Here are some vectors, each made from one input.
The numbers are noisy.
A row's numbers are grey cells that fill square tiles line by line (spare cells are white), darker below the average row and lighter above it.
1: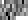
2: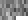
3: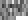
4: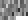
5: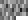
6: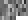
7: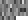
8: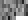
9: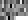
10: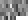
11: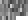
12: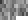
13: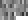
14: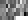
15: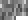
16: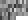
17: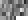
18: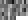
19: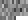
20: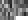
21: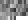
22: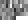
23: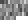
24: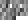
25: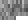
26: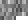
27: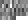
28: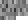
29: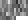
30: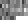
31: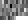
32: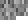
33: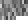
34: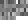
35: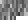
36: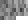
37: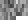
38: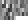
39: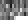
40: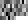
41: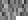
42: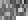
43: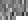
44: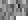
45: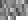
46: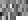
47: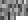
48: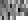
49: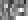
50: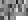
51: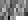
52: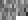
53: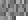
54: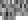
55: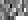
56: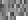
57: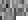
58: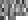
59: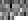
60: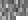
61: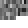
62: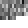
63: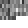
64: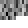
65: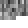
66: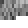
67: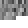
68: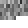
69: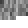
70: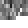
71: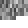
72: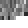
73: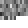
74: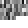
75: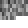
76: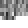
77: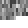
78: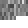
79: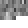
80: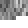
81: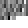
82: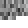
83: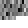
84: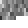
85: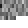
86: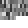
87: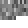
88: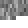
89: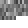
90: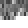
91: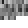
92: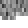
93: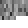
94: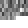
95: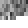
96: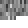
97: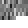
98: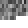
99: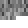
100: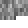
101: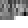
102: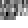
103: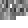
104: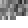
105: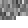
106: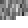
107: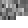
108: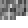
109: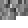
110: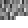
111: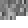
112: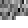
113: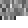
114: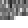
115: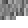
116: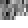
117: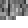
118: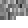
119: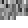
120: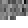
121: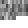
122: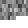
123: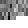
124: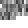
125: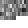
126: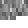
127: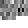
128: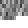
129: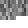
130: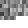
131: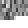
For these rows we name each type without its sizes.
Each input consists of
a node of a tree and a true/false value, together with either a label, or a point on a line.
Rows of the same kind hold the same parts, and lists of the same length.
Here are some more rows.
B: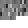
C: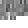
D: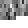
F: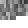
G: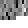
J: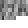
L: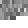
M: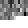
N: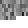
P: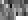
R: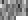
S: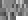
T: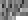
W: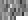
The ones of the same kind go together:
B, C, F, J, L, N, R, S, W
D, G, M, P, T

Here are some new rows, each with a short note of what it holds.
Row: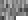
a point on a line, a node of a tree and a true/false value
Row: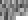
a label, a node of a tree and a true/false value
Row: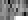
a label, a node of a tree and a true/false value
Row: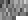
a point on a line, a node of a tree and a true/false value
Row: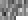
a point on a line, a node of a tree and a true/false value
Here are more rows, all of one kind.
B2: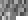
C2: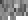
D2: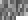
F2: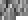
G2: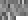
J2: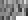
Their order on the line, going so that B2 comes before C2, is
D2, F2, B2, G2, C2, J2.
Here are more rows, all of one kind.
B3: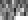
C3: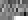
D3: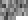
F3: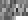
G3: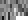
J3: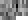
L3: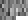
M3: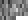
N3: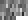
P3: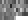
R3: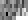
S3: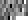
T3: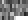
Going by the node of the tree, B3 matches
C3 and T3.
